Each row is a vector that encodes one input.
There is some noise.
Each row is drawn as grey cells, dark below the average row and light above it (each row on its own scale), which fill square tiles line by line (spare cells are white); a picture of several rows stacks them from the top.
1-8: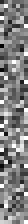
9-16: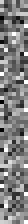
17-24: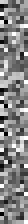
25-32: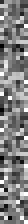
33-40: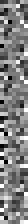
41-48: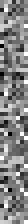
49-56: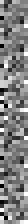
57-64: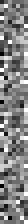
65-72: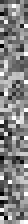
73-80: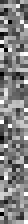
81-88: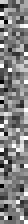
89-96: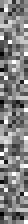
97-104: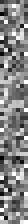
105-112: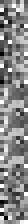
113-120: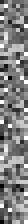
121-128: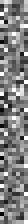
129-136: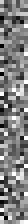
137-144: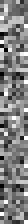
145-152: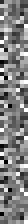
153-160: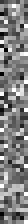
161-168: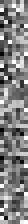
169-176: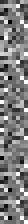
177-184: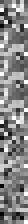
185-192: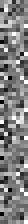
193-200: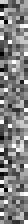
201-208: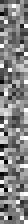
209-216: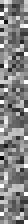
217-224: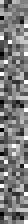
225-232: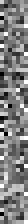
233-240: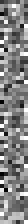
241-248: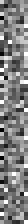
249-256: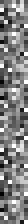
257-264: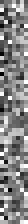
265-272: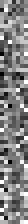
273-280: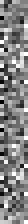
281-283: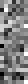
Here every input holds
a point on a 13-point circle.
